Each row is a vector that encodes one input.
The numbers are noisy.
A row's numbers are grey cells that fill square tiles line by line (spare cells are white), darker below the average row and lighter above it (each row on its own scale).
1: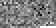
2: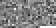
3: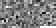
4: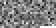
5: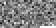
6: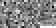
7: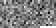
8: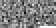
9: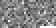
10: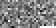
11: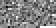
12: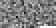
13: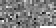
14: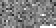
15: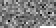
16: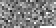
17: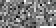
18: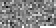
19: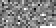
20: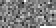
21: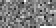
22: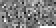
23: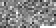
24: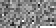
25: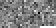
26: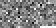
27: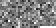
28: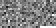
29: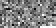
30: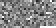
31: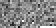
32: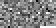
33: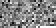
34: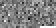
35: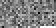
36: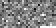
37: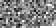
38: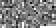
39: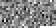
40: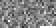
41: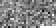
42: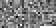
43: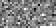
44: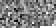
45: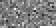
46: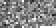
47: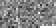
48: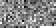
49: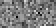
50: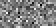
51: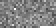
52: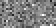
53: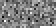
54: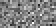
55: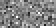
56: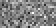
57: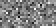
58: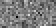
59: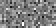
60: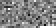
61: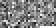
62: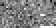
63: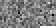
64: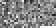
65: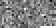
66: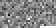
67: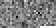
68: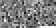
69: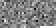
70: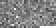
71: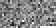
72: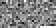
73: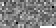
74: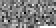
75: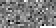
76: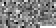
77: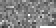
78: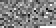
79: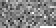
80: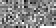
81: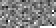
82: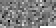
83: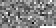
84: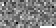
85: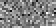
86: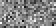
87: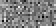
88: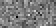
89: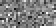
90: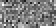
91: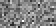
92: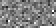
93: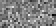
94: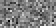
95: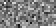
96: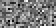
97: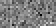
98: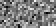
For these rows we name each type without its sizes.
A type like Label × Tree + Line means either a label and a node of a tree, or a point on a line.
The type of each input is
Label × (Label + Line).
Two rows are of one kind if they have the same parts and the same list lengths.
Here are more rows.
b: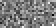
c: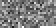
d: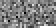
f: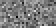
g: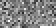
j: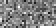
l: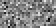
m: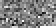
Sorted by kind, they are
b, d, f, m
c, g, j, l

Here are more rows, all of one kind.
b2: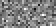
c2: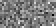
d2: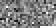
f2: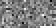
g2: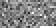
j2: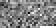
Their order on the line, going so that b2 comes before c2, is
b2, c2, d2, f2, j2, g2.
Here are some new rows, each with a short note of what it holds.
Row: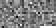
a label and a point on a line
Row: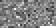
two labels
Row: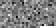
a label and a point on a line
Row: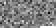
a label and a point on a line
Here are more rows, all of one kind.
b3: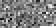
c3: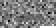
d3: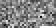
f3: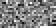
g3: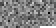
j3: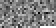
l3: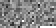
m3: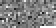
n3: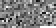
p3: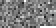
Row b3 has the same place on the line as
c3, d3, f3 and n3.
